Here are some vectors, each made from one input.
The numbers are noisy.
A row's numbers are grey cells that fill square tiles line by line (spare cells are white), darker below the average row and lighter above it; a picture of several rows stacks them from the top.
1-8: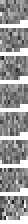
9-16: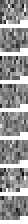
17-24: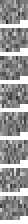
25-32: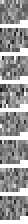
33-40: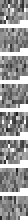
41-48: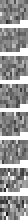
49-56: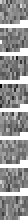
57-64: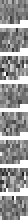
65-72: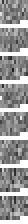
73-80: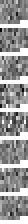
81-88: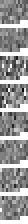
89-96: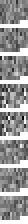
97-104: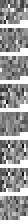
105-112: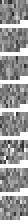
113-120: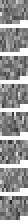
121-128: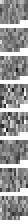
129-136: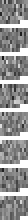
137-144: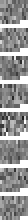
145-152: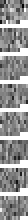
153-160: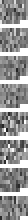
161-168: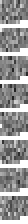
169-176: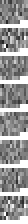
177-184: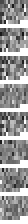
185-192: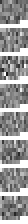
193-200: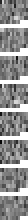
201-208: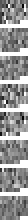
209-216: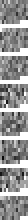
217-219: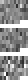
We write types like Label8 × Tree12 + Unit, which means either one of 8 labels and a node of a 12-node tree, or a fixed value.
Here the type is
List3(Label5 × Line4 × Line6) + Tree9.
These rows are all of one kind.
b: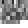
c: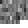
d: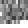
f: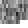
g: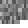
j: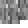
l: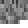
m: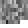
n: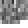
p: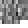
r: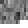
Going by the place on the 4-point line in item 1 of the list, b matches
d, j and p.
